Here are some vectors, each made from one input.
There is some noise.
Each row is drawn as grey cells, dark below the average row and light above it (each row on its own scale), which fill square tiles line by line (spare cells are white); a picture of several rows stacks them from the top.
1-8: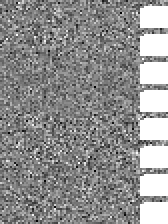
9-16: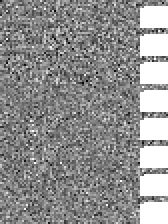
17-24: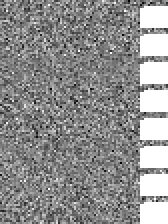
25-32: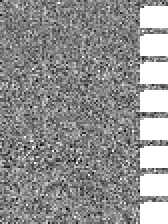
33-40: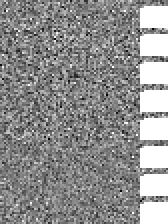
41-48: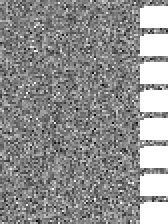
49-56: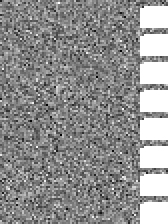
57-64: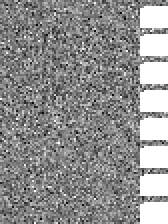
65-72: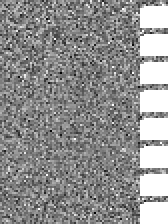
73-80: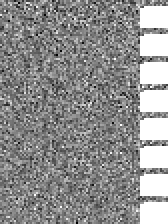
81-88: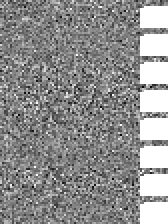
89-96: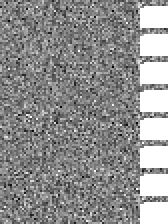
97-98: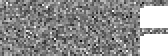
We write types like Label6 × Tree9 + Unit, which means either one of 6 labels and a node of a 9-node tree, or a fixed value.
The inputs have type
(Circle10 + Unit) × Line9.
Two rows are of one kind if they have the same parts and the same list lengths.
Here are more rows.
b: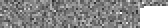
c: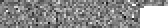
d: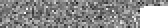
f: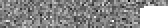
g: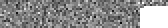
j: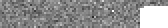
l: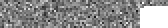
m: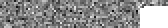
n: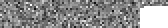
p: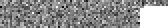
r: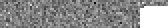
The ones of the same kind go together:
b, g, l, m, n, r
c, d, f, j, p

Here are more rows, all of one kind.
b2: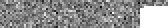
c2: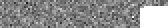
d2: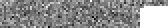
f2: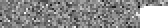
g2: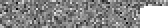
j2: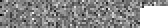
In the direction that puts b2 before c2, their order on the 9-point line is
j2, b2, d2, c2, g2, f2.
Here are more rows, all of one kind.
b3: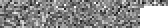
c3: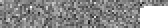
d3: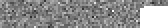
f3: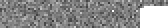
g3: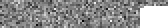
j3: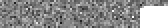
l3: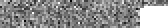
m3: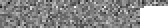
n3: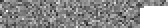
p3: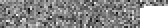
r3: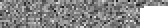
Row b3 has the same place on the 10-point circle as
c3, j3, m3 and p3.
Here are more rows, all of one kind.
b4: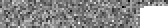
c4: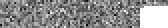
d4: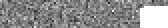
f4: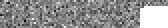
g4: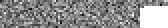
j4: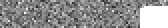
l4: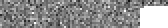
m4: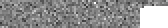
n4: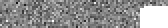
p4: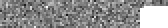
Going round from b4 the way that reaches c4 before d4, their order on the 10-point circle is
b4, c4, d4, p4, l4, f4, g4, m4, n4, j4.
